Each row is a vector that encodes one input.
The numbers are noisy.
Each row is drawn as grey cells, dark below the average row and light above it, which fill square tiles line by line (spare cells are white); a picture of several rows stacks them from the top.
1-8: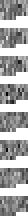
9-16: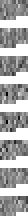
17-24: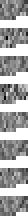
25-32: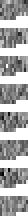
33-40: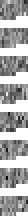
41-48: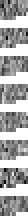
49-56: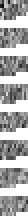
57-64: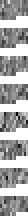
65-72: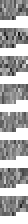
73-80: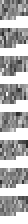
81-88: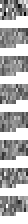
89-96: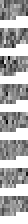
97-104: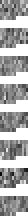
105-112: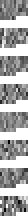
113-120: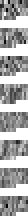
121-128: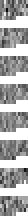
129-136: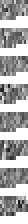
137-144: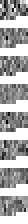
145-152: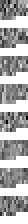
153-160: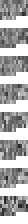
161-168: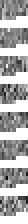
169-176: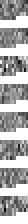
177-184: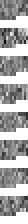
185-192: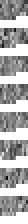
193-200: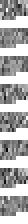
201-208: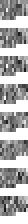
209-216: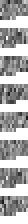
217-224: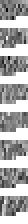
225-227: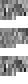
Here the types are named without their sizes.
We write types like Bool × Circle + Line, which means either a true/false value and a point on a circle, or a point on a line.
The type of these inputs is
Bool × Bool × Bool × (Tree + Unit) + Line.
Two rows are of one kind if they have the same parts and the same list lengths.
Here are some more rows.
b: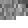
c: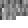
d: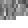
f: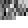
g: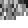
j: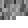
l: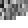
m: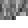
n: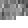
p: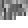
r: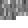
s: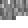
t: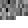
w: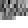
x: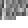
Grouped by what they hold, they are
b, d, g, j, m, n, r, s
c, t, x
f, l, p, w

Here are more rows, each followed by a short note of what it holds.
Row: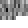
a node of a tree and three true/false values
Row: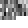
a point on a line
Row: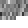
a node of a tree and three true/false values
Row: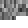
three true/false values
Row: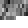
a node of a tree and three true/false values
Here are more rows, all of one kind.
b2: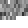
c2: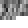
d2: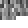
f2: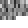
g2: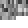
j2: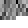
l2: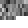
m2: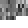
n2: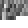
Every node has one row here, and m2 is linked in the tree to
l2.
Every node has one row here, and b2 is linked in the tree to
d2 and f2.
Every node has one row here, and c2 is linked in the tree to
f2 and l2.
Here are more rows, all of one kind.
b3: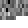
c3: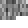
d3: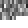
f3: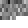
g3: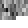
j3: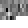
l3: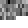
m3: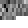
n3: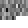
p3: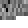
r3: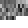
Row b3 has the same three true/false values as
f3, l3, m3 and p3.
